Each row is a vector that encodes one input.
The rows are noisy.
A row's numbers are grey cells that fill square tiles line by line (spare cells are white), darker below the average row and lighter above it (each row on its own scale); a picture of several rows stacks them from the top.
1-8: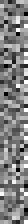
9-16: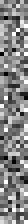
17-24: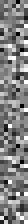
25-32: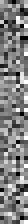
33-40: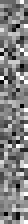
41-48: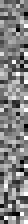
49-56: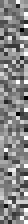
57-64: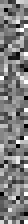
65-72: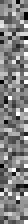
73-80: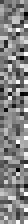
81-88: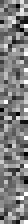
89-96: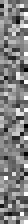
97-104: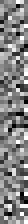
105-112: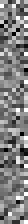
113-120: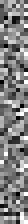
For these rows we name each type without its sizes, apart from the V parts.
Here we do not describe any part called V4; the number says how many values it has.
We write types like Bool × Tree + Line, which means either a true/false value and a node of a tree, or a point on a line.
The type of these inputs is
Line × (Tree + Unit) × V4.
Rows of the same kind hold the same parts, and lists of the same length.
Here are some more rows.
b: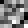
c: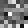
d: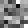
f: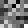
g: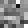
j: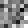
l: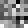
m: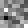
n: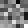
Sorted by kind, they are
b, d, g
c, f, j, l, m, n

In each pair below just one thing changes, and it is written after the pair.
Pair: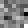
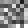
the value of V4
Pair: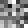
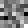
the value of V4
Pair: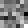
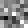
the place on the line
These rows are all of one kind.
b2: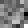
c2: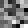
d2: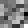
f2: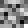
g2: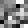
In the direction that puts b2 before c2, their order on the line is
f2, d2, b2, g2, c2.
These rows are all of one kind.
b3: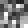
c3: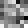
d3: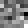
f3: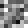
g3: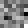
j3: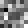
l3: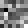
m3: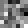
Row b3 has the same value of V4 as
f3 and m3.
